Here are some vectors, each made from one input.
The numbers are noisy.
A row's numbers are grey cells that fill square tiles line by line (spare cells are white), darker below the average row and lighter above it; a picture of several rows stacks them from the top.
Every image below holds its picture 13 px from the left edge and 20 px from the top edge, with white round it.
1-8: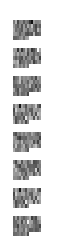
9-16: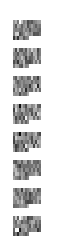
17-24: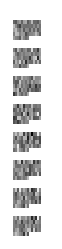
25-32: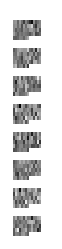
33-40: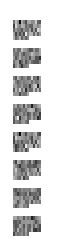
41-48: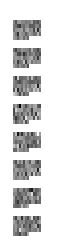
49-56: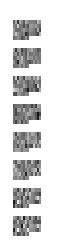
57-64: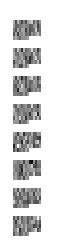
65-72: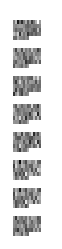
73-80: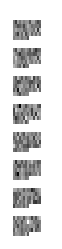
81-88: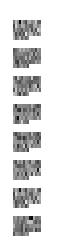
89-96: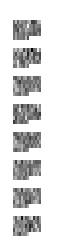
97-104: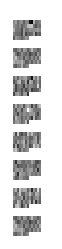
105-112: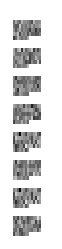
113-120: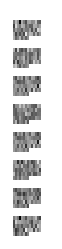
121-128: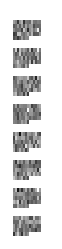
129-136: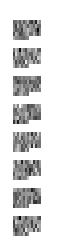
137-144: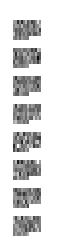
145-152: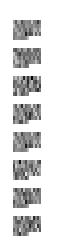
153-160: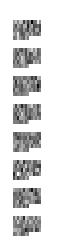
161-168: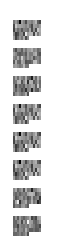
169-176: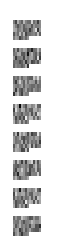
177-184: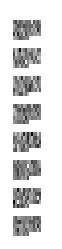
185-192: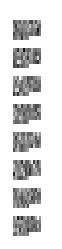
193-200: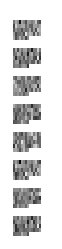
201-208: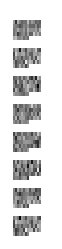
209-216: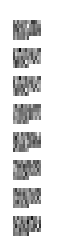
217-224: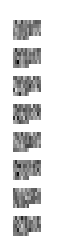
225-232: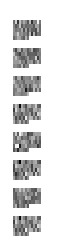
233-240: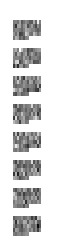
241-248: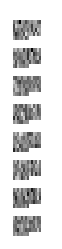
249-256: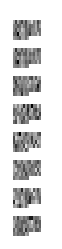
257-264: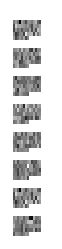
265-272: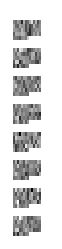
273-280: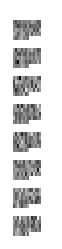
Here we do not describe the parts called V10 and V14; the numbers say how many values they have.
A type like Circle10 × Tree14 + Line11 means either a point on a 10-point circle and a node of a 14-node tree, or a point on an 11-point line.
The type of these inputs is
(Bool × Bool × Bool + V14) × V10 + Line4.
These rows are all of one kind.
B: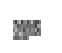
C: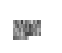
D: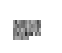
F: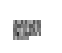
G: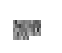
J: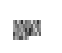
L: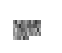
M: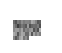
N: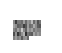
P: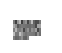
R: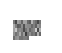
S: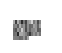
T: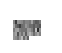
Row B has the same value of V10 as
P and S.
